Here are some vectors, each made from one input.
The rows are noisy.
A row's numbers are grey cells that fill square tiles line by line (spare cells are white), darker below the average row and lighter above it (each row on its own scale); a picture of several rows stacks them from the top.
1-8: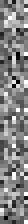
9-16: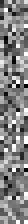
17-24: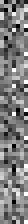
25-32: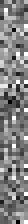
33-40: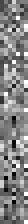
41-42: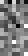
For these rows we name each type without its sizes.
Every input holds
a list of points on a line.
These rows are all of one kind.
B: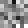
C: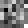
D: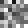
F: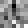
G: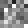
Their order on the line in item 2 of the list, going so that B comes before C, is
D, F, B, C, G.
